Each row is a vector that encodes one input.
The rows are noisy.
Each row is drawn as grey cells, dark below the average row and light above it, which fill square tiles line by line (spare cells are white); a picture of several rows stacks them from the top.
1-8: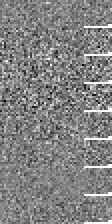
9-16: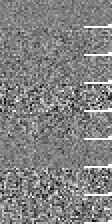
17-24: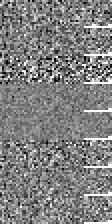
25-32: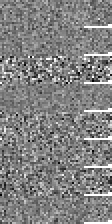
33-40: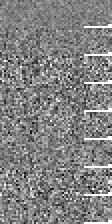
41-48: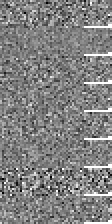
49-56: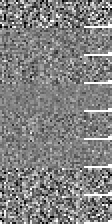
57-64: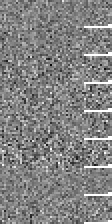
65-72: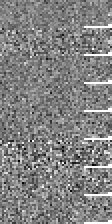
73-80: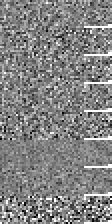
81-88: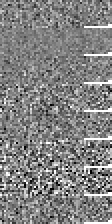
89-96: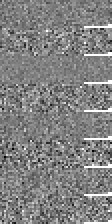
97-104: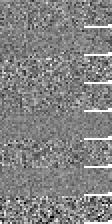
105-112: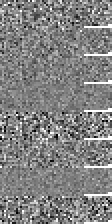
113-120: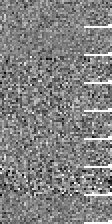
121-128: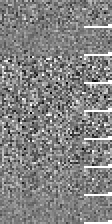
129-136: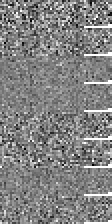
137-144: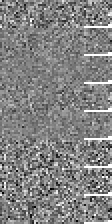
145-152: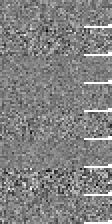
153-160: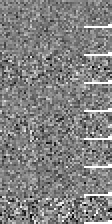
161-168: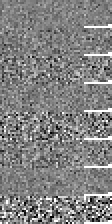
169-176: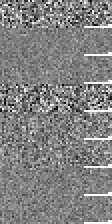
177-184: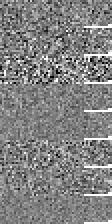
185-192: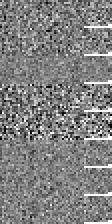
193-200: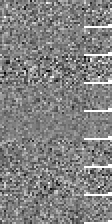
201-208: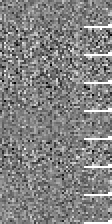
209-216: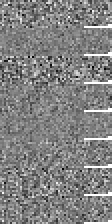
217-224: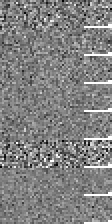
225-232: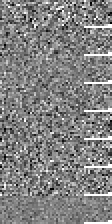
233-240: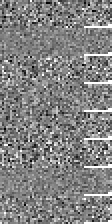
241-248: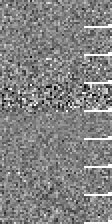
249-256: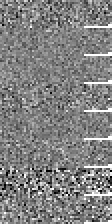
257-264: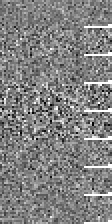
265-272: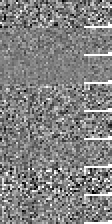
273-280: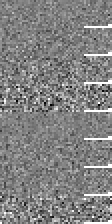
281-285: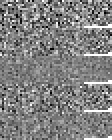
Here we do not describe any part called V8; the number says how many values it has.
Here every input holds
one of 5 labels and two values of V8, together with either a point on a 9-point line, or four true/false values.
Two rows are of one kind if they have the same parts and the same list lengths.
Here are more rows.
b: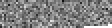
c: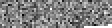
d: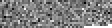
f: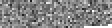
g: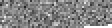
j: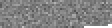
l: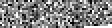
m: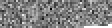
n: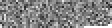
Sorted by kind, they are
b, d, g
c, f, j, l, m, n

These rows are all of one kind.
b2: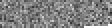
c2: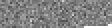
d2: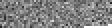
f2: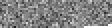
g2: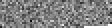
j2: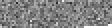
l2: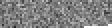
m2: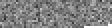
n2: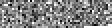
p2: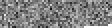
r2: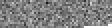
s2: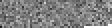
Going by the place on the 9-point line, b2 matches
d2, f2, m2 and s2.
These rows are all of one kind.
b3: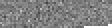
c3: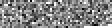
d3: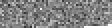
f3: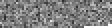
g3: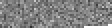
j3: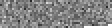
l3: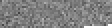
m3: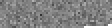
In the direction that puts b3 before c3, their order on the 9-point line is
g3, b3, f3, j3, d3, m3, c3, l3.
